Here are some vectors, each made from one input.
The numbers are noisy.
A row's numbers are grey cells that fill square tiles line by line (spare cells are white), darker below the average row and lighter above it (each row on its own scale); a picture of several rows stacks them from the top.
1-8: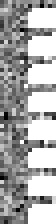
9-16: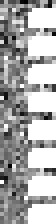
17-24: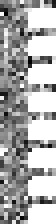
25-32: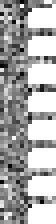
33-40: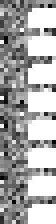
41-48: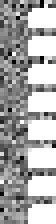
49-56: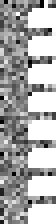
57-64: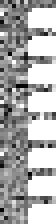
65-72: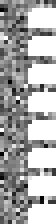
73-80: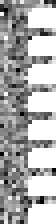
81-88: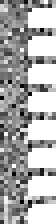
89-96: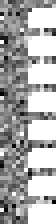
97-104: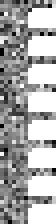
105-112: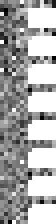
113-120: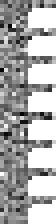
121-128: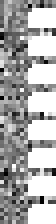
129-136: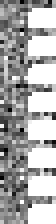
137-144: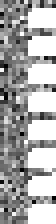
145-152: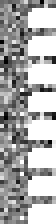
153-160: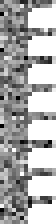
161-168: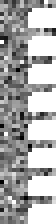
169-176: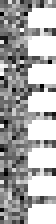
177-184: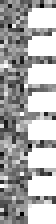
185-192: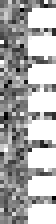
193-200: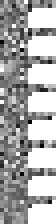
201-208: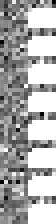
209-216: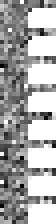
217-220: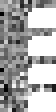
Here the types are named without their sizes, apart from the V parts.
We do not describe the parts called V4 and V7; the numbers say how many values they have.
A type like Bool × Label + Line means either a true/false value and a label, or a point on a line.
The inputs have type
(Bool × V7 + V4) × Label + Tree.
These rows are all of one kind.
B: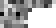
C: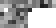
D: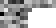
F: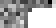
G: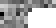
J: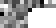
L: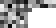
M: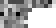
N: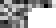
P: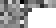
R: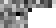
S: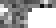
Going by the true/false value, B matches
F, M, N and R.
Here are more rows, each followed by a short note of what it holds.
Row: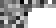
a label and a value of V4
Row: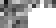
a node of a tree
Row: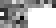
a node of a tree
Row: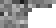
a label, a true/false value and a value of V7
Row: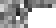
a label, a true/false value and a value of V7
